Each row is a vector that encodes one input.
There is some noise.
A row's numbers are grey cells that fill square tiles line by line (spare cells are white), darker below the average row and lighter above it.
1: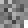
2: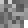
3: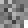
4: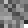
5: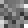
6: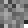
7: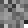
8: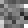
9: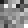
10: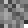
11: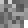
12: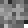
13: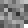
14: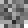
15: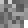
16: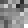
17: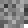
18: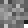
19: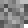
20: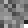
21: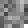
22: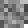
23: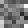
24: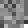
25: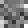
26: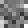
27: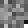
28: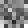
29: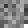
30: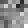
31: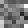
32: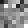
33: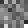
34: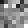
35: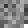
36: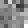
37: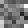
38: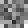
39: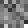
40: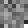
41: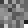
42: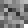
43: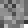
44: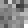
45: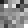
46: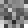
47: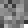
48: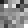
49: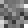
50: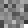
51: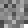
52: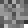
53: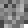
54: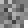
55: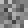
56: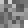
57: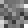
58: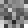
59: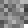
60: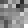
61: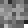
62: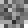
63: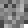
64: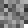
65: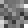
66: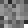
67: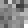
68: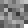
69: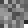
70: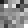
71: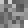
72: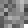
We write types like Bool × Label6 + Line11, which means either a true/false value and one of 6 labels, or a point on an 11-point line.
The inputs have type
Line8 × Line8 + Line9.
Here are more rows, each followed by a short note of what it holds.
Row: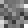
a point on a 9-point line
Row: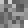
a point on a 9-point line
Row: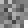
a point on a 9-point line
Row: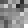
a point on a 9-point line
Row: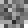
a point on a 9-point line
